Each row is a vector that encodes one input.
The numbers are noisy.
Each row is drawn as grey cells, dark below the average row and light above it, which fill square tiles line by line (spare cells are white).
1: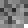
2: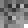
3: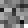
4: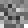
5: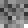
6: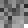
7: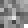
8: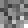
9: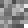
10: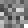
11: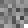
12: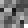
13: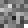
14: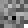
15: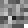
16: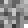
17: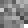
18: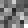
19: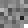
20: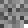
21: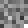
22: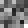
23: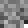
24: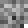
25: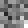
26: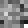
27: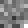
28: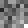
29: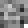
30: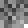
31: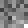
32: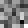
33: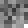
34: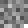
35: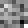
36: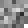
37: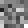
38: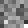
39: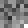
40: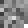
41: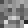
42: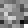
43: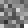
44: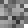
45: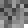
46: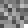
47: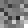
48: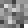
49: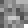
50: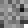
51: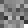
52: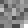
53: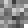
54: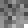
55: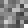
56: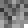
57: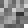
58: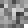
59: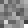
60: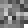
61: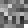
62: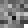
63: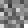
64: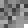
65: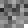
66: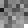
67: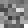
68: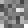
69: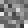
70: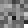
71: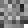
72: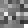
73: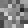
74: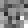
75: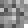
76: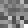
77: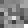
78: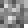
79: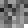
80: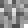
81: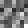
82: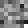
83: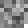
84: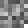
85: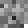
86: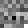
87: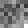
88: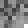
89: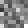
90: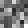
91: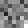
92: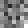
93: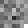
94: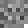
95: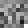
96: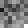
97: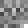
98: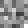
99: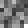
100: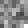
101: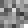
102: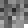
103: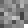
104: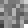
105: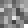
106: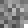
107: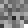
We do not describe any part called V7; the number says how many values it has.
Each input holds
a point on a 6-point circle, together with either a fixed value, or a true/false value and a value of V7.
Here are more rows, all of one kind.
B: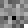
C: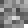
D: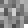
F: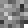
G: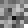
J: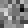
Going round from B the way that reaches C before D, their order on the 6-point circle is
B, F, J, C, D, G.
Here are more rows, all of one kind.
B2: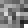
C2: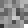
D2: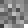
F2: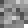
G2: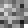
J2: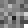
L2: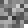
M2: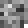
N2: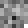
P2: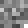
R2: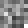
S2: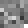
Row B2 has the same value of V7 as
P2, R2 and S2.
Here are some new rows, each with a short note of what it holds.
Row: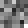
a point on a 6-point circle
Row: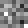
a point on a 6-point circle, a true/false value and a value of V7
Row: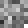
a point on a 6-point circle, a true/false value and a value of V7
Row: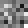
a point on a 6-point circle, a true/false value and a value of V7
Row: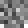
a point on a 6-point circle
